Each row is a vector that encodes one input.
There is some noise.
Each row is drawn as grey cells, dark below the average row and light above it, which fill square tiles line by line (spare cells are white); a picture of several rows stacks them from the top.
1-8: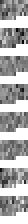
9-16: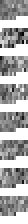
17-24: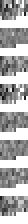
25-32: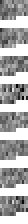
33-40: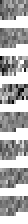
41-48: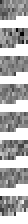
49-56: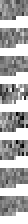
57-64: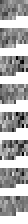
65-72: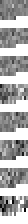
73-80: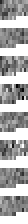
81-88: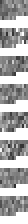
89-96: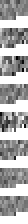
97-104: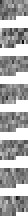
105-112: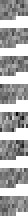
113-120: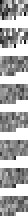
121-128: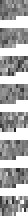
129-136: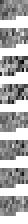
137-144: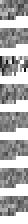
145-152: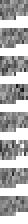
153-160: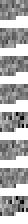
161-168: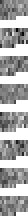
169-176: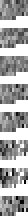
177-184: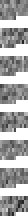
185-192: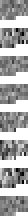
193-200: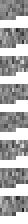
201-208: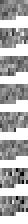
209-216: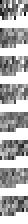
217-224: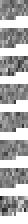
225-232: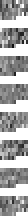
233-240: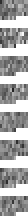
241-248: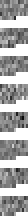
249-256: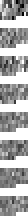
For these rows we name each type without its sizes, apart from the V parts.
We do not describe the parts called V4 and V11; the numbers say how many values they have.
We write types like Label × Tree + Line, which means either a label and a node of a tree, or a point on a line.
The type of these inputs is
Bool × V4 × V11 + Circle + Unit.
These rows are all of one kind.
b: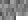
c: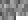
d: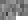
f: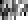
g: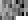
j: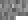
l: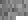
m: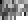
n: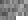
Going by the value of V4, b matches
d and l.
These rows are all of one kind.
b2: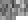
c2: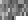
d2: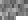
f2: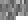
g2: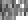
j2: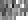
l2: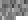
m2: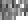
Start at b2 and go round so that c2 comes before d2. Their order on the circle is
b2, c2, f2, g2, m2, d2, j2, l2.
